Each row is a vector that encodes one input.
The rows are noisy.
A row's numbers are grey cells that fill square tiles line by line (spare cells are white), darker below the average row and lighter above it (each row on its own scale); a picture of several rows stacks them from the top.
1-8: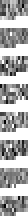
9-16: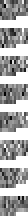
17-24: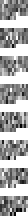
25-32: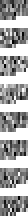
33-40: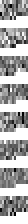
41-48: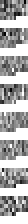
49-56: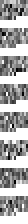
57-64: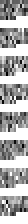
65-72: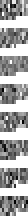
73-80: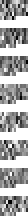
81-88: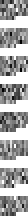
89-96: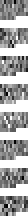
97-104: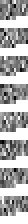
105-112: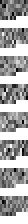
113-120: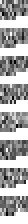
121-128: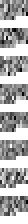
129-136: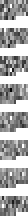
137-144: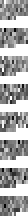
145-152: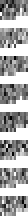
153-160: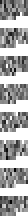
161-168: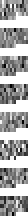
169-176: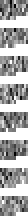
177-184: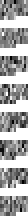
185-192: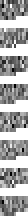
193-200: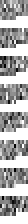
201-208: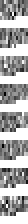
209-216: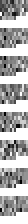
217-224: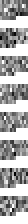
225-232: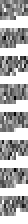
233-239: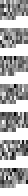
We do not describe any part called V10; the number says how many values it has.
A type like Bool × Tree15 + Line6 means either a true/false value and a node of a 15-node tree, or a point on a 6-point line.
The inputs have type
(Bool × Bool × Bool × Bool + Unit) × Label6 × (Line5 + V10) + Line8.
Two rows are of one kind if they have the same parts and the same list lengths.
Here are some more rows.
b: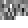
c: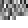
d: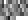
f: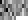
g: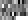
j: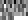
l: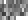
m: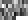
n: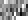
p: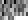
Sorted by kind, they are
b, g, m
c, d, n
f
j, p
l

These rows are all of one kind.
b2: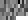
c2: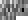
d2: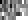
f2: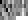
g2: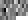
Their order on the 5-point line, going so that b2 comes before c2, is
f2, d2, g2, b2, c2.
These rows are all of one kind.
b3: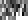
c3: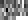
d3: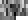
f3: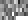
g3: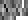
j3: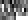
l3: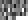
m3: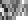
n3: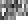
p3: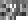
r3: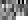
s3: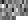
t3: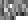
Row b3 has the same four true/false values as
c3, d3, g3 and n3.
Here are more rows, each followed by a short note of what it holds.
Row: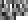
one of 6 labels, four true/false values and a value of V10
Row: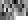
a point on an 8-point line
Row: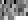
a point on an 8-point line
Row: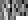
one of 6 labels and a value of V10
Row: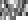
one of 6 labels, a point on a 5-point line and four true/false values
